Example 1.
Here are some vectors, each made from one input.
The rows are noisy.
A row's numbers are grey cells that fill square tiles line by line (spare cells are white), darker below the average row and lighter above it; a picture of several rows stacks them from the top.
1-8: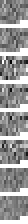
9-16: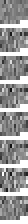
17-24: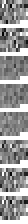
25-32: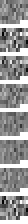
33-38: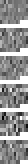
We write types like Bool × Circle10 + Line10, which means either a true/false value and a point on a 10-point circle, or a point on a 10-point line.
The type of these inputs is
Line8.
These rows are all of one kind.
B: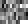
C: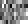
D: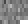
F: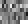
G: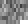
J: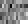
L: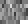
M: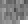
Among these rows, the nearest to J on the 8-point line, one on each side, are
C and G.
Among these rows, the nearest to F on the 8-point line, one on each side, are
B and L.
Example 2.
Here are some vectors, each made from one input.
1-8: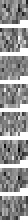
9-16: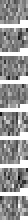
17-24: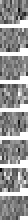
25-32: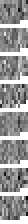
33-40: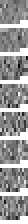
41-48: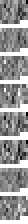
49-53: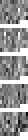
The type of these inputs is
Line8 × Line8.
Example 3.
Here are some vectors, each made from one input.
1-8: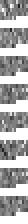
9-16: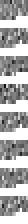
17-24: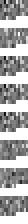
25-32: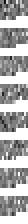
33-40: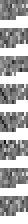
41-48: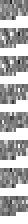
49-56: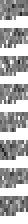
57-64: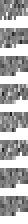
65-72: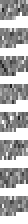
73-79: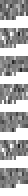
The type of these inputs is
Label12.
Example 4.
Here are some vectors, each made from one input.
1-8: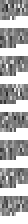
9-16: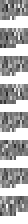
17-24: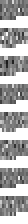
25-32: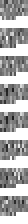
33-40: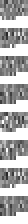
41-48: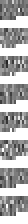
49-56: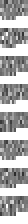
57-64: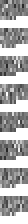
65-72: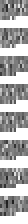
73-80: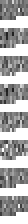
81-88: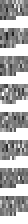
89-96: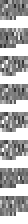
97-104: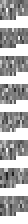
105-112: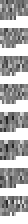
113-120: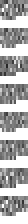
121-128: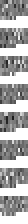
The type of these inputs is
Circle11.
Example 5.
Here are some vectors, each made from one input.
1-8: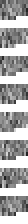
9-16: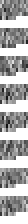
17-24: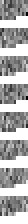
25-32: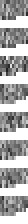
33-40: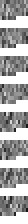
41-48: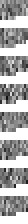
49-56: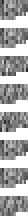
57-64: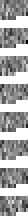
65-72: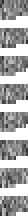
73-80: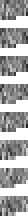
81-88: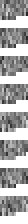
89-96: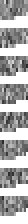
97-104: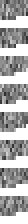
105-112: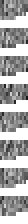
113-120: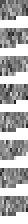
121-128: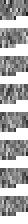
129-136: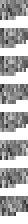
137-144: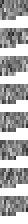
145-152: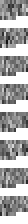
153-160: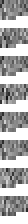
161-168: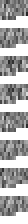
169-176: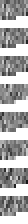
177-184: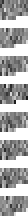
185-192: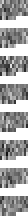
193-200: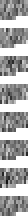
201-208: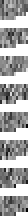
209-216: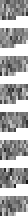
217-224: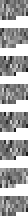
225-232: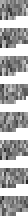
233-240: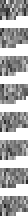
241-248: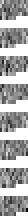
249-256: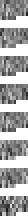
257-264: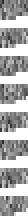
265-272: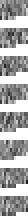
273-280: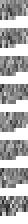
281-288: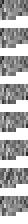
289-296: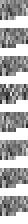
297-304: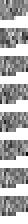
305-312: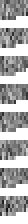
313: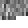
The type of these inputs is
Bool × Bool × Bool × Bool.
